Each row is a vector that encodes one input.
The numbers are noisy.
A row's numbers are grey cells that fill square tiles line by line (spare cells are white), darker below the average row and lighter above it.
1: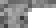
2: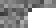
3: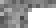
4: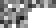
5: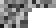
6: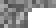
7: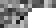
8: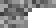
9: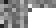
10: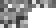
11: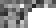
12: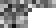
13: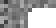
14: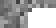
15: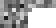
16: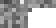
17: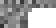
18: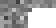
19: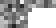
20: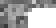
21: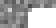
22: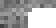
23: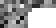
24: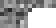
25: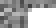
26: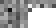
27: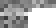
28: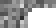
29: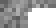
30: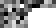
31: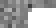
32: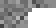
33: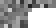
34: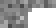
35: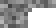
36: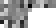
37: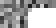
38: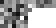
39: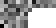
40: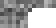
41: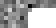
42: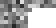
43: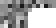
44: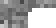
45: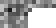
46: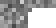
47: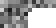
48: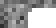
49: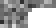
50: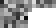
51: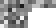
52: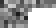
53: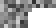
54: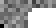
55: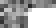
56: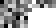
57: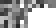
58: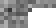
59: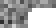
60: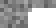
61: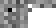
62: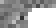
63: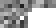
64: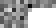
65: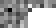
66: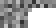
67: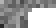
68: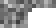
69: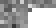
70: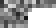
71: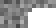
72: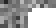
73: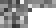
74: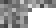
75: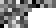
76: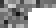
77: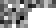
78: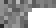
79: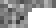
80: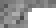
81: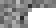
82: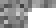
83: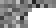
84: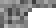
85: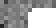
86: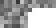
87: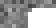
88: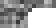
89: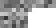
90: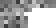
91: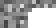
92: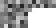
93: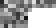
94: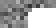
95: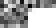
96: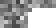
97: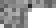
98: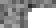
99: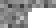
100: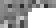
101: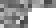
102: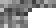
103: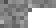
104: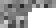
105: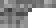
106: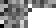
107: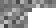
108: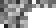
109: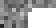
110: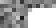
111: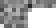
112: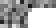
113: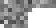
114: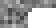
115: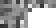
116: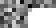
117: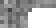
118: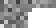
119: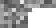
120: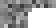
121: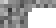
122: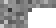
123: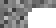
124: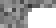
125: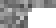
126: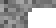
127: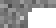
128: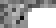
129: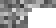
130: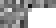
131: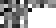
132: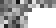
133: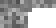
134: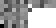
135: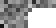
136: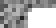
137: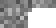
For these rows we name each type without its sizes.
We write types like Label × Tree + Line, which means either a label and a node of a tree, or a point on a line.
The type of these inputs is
List(Line).
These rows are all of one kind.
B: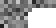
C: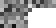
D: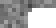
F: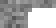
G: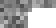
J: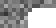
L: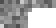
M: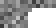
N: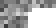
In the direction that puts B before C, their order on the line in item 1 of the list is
D, J, G, L, F, B, N, M, C.
